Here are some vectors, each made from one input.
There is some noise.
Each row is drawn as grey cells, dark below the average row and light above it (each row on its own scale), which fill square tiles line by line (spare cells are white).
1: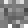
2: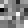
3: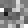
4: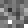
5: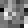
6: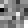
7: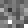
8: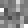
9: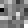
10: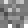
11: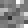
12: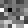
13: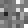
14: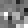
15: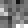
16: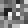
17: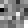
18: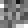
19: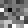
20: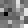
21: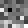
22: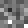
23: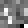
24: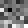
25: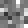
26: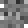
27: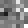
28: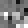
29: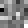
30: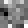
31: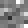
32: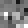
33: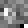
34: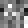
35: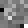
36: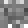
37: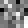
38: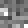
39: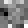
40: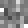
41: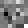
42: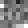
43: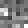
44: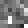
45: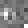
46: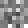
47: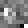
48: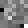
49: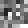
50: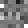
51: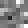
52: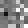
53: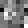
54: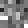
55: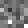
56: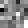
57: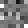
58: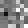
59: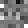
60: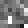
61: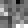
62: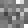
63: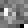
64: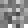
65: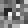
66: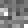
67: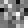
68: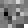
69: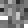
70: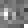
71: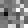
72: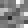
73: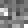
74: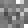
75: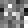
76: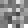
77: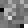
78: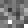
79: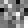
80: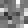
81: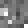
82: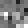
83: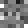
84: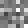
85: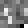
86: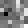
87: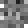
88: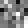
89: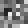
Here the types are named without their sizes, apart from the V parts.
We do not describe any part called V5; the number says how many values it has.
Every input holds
a point on a line, together with either a point on a line, or a value of V5.
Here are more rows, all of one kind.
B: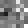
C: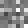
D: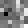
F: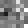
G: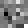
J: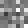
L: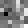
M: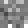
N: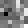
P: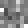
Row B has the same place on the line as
D, F, L and N.
